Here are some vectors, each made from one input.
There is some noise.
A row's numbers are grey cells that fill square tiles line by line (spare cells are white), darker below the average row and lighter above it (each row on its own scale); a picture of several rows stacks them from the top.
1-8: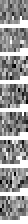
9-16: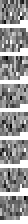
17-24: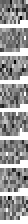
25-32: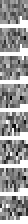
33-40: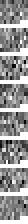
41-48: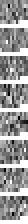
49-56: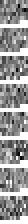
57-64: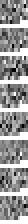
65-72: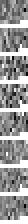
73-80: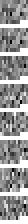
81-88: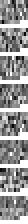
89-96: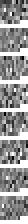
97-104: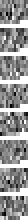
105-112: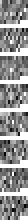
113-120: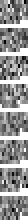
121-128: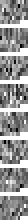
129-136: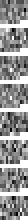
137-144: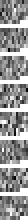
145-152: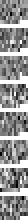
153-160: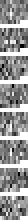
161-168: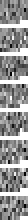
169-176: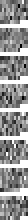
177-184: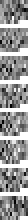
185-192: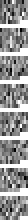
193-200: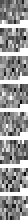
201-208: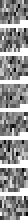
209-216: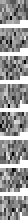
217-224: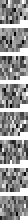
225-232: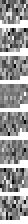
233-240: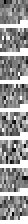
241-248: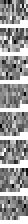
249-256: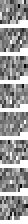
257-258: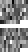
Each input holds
a true/false value, together with a list of up to two points on a 4-point line.
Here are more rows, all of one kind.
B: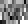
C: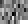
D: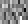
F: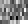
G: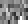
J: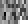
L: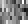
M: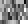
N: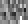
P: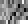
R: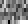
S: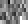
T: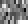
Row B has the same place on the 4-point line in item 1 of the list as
F and M.
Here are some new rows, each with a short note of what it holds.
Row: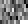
a true/false value, together with a list of one item
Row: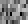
a true/false value, together with the empty list
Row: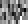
a true/false value, together with a list of one item
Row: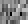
a true/false value, together with the empty list
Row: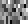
a true/false value, together with the empty list
